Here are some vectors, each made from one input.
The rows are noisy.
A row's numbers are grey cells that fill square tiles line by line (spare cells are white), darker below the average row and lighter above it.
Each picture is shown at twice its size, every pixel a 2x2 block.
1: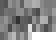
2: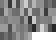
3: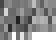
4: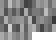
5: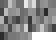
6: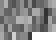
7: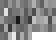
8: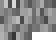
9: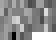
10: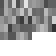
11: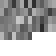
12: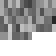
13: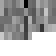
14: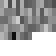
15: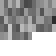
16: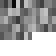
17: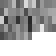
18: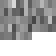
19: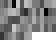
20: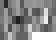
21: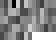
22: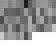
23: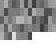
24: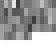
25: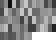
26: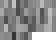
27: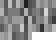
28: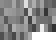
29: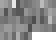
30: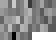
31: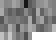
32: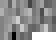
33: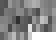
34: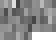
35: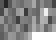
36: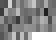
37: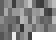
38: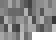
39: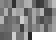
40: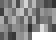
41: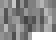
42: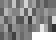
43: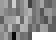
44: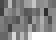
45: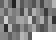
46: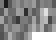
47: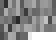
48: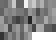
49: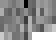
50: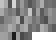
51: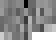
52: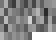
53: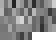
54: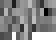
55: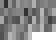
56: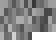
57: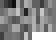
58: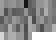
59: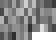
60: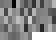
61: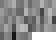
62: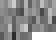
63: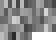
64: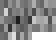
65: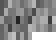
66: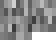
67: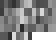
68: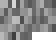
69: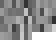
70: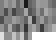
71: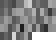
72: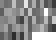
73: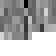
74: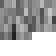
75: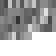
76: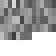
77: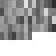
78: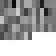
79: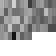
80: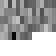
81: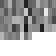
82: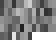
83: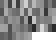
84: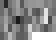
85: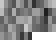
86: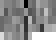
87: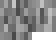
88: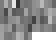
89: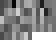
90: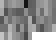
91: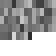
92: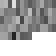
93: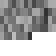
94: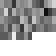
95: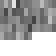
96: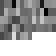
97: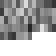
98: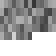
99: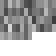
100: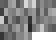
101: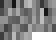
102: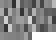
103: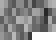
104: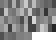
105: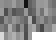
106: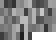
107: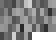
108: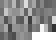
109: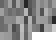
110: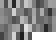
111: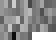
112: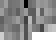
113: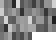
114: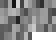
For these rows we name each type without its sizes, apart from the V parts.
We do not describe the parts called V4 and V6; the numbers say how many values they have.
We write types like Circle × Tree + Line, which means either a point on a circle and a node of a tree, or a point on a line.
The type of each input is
(Bool × Bool × Bool + V4 × V6) × Line.
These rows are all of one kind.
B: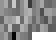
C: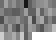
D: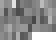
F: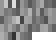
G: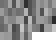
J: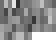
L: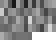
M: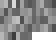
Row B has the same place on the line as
F and M.
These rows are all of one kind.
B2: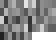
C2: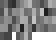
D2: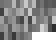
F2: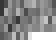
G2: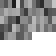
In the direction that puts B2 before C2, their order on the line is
D2, B2, F2, G2, C2.
